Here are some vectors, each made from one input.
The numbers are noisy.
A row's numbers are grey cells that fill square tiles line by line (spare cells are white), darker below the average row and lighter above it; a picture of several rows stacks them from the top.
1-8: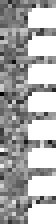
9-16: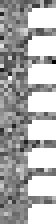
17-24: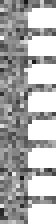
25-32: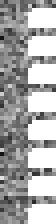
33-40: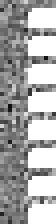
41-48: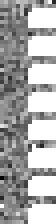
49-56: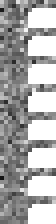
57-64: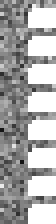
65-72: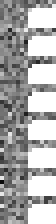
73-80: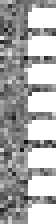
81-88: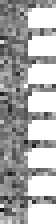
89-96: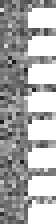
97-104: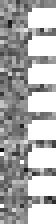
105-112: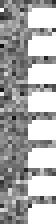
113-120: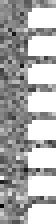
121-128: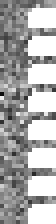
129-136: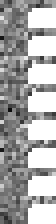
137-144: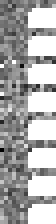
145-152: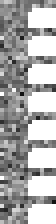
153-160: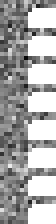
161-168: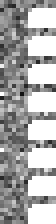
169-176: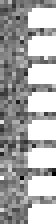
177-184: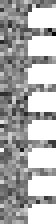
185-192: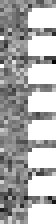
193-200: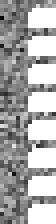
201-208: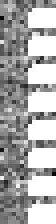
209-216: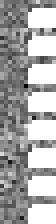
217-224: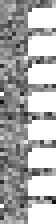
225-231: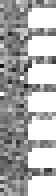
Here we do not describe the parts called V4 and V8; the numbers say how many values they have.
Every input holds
a point on a 6-point line and a value of V8, together with either one of 6 labels and a true/false value, or a value of V4.
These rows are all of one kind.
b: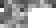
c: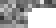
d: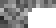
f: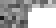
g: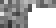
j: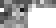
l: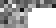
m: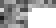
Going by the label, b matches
d and g.
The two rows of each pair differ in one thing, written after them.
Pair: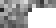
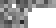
the place on the 6-point line
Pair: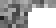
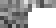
the value of V8
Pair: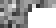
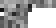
the value of V8
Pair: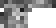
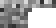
the place on the 6-point line
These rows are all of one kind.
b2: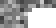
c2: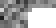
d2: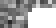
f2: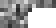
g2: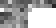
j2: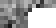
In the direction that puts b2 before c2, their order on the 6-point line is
g2, b2, c2, d2, j2, f2.
